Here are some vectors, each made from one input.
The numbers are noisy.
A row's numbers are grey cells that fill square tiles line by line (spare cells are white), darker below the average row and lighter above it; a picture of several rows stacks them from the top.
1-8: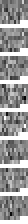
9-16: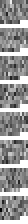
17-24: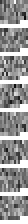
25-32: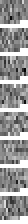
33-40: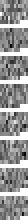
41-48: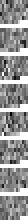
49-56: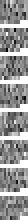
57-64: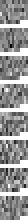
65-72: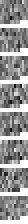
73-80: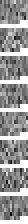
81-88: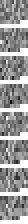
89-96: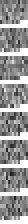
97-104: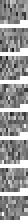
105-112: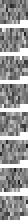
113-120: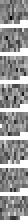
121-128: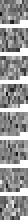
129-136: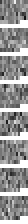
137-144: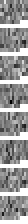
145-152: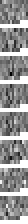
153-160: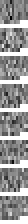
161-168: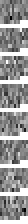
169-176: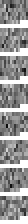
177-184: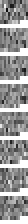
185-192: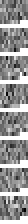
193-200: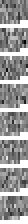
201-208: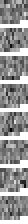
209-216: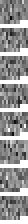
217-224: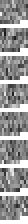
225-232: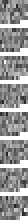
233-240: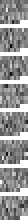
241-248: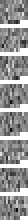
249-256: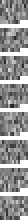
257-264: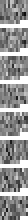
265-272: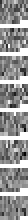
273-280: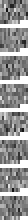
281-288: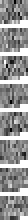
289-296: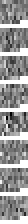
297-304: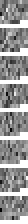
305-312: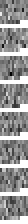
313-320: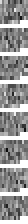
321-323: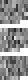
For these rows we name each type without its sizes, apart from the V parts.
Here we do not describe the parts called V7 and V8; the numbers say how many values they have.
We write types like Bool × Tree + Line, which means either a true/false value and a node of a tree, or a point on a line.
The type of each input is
Bool × V7 × V7 × V8 + Line + Tree.
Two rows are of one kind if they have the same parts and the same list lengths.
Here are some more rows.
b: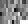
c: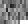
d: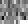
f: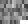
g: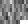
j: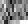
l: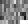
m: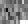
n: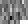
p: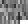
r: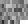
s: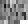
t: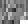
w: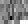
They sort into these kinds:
b, f, g, r, t
c, j, m, n, p, w
d, l, s

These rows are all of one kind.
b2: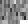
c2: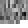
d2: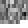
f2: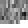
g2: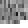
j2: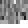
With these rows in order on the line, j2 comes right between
b2 and c2.
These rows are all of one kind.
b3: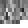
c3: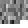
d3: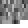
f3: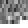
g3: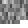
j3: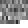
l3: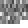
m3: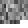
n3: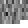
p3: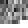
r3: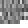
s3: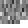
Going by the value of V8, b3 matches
d3, n3 and p3.
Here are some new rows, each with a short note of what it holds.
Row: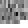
a point on a line
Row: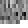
a point on a line
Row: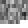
a point on a line
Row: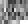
a node of a tree
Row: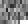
a node of a tree
